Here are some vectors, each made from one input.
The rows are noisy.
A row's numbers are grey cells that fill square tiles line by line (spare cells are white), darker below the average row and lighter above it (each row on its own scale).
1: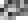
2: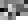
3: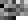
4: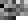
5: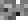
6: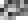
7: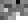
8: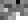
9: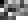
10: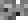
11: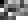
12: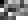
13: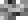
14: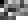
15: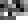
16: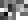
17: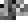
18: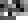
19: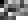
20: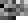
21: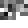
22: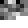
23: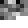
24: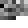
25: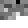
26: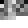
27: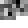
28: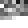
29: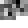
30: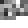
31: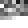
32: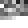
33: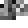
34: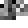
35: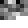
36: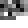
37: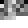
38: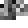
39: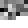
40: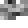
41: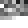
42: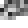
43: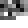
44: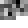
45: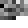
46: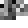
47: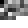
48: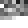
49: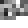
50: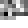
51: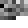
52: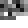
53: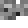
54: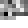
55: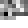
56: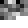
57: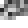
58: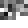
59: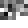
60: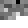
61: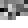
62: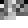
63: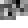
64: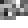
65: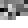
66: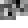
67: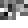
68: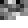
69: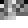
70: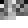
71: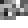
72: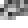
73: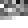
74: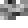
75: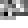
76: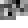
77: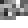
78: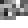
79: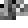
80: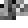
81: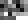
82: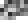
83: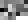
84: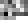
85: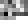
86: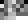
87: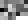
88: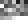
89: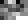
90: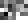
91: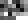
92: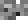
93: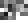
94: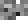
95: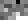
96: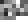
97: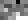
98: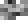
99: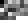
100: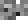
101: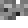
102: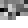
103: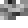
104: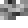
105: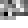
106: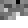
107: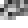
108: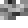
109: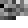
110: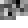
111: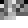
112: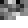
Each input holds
four true/false values.
